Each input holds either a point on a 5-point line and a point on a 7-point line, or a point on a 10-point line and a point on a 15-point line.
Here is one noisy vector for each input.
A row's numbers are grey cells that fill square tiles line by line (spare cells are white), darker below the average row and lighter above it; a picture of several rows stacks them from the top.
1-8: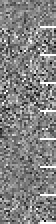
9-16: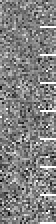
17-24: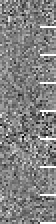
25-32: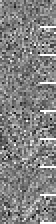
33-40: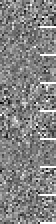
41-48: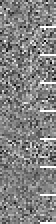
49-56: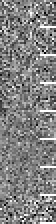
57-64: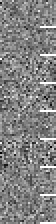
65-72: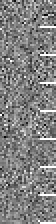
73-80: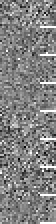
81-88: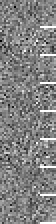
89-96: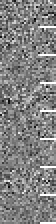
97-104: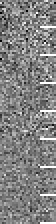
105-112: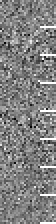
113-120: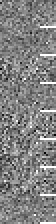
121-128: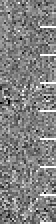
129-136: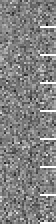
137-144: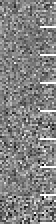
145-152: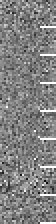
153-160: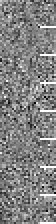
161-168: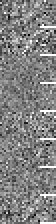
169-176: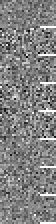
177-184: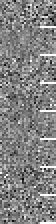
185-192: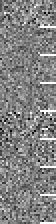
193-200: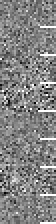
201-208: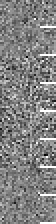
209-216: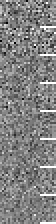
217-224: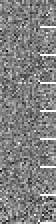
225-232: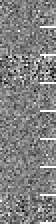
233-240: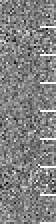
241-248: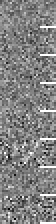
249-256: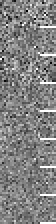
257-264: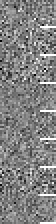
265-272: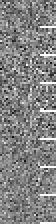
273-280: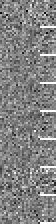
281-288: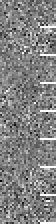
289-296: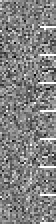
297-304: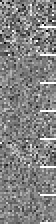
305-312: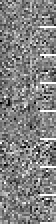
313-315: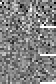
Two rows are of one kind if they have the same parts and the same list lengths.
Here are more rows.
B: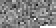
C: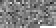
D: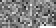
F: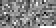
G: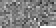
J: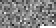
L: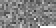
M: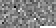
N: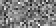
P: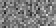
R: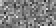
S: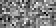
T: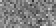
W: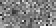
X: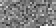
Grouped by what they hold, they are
B, C, G, L, M, N, P, R, T, W, X
D, F, J, S

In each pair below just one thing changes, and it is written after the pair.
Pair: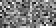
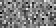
the place on the 5-point line
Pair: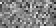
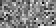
the place on the 5-point line
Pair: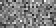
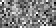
the place on the 7-point line
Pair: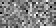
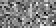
the place on the 5-point line
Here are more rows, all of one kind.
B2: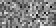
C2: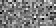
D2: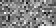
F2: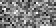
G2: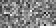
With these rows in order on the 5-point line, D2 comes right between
B2 and G2.
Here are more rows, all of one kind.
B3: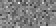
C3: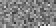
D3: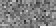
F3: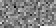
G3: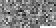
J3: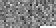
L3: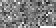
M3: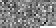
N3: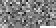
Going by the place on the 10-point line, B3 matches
F3 and N3.
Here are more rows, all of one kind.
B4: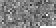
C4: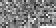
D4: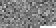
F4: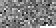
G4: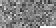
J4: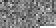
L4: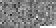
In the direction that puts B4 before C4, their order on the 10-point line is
F4, J4, G4, B4, D4, L4, C4.
